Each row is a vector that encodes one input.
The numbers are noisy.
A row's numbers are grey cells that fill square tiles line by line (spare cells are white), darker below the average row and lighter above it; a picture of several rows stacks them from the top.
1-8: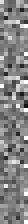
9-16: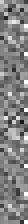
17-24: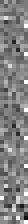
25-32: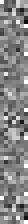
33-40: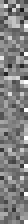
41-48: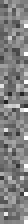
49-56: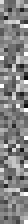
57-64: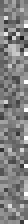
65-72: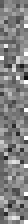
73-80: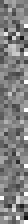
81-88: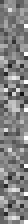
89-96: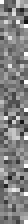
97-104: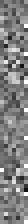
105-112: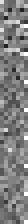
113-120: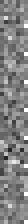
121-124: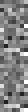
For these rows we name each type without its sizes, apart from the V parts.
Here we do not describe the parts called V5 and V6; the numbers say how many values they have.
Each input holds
either a point on a line, or a true/false value, a value of V5 and a value of V6.
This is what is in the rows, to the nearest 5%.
About 30% of them hold a point on a line. The rest hold a true/false value, a value of V5 and a value of V6.
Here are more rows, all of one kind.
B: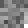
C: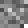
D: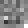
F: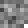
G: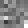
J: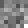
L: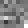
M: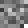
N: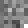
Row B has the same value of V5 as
C, G and L.
